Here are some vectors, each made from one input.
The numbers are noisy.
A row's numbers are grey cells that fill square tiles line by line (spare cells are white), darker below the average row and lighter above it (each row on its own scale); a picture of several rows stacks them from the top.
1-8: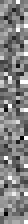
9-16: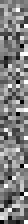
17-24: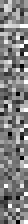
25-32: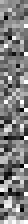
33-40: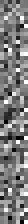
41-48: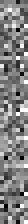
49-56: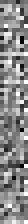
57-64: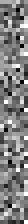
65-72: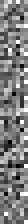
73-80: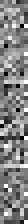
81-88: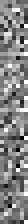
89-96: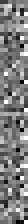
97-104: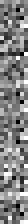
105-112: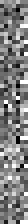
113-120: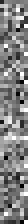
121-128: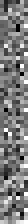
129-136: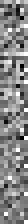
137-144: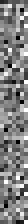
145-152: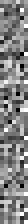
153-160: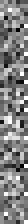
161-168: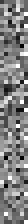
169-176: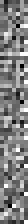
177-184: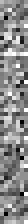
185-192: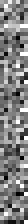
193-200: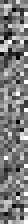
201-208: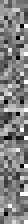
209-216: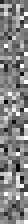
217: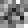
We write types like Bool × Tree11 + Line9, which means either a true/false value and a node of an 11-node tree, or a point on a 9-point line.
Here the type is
Line11 × (Line11 + Line13).
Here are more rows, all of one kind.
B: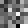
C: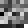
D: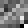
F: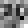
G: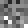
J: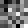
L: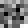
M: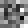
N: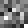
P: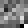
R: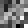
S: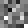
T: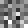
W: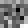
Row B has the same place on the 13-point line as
J, M and R.
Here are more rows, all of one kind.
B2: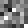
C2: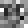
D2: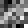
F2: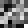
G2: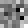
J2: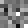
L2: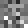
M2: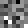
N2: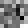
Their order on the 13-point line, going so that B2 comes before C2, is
F2, D2, N2, M2, B2, L2, G2, C2, J2.
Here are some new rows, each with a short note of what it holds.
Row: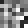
a point on each of two 11-point lines
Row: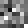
a point on an 11-point line and a point on a 13-point line
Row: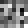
a point on each of two 11-point lines
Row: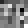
a point on each of two 11-point lines
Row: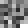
a point on an 11-point line and a point on a 13-point line
